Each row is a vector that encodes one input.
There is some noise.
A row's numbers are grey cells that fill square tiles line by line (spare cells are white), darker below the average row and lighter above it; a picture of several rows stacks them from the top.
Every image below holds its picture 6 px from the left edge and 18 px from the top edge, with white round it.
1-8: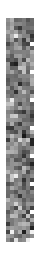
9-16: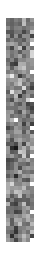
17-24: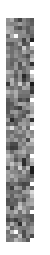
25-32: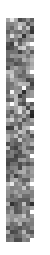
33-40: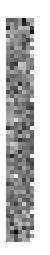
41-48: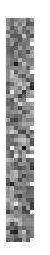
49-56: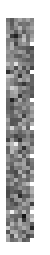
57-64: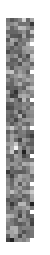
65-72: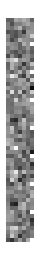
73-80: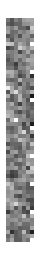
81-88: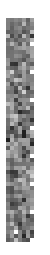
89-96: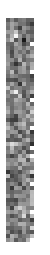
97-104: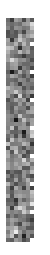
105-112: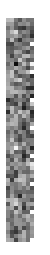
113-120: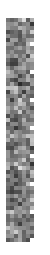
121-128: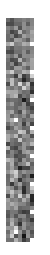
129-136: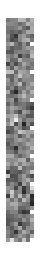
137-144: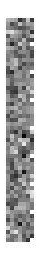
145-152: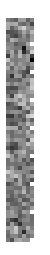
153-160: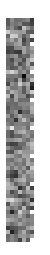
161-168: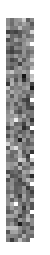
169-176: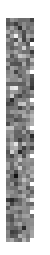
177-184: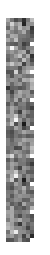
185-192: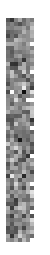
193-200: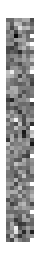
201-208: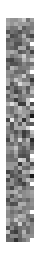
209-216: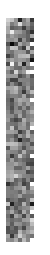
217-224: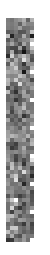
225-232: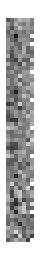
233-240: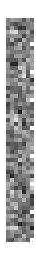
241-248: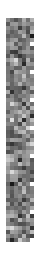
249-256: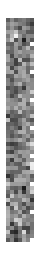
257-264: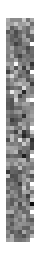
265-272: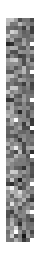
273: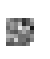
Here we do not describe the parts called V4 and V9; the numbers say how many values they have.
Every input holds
a true/false value and a value of V9, together with either a point on a 7-point line, or a value of V4.
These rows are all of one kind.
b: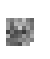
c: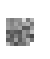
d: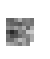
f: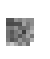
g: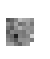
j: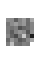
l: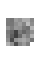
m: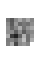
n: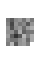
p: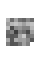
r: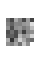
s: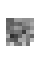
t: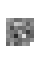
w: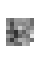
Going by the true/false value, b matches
c, j, p and t.
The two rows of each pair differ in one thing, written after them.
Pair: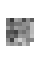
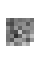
the place on the 7-point line
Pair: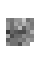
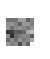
the place on the 7-point line
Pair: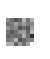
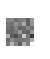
the value of V9
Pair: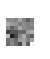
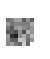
the true/false value
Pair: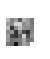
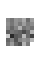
the value of V9
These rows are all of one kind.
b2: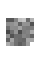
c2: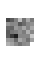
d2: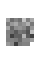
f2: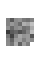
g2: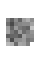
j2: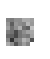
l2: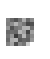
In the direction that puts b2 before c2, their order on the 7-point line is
l2, g2, d2, b2, j2, c2, f2.
